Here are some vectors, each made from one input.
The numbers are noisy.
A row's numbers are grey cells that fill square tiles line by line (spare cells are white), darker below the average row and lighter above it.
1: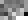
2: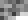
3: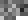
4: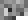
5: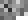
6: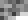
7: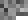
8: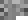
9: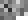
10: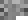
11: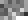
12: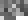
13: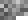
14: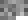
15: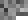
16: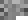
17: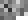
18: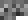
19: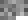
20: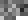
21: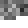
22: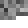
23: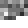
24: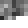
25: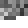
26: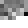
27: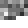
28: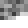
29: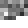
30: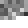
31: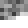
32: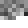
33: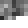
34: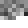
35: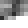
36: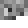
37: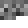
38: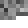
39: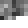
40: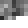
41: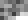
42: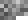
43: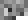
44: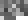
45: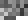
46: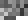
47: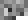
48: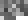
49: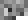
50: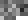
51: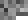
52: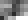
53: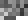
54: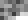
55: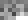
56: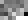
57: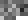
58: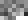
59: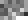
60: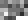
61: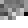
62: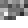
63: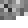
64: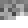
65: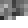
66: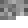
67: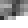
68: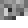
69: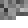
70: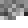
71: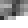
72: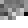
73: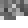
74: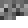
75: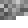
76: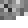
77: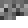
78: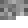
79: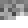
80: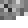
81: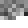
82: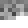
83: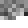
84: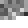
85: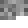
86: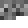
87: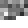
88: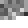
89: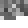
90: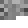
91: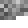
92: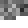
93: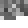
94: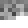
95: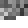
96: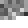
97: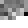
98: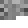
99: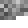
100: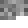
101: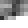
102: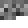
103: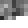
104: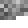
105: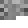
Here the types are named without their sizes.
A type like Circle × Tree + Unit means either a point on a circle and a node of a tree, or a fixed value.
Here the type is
Circle.
